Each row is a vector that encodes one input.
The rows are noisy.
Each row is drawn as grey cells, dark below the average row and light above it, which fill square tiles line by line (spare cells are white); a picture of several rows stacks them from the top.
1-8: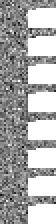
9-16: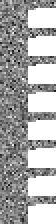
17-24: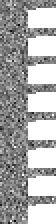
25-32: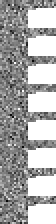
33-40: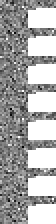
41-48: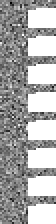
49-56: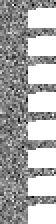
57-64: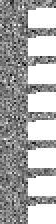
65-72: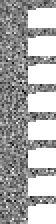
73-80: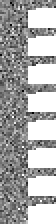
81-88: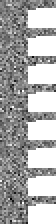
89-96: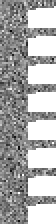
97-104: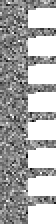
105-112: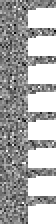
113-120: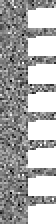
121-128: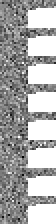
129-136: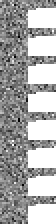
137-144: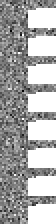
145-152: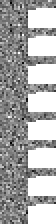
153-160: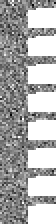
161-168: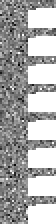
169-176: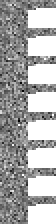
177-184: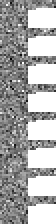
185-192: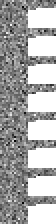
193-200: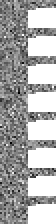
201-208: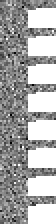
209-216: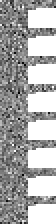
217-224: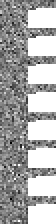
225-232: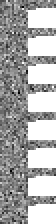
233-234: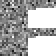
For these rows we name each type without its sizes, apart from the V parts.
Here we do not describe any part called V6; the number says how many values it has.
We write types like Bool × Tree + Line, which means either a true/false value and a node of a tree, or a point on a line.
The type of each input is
Bool × List(V6) + Label × Label.
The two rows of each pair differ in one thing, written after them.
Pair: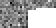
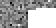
the value of V6 in item 2 of the list
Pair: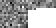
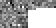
the value of V6 in item 2 of the list
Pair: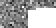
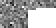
the value of V6 in item 1 of the list
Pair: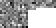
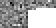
the value of V6 in item 1 of the list
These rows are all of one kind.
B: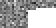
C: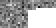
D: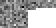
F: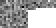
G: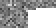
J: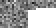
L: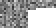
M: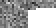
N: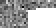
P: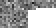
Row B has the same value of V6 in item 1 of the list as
G and L.
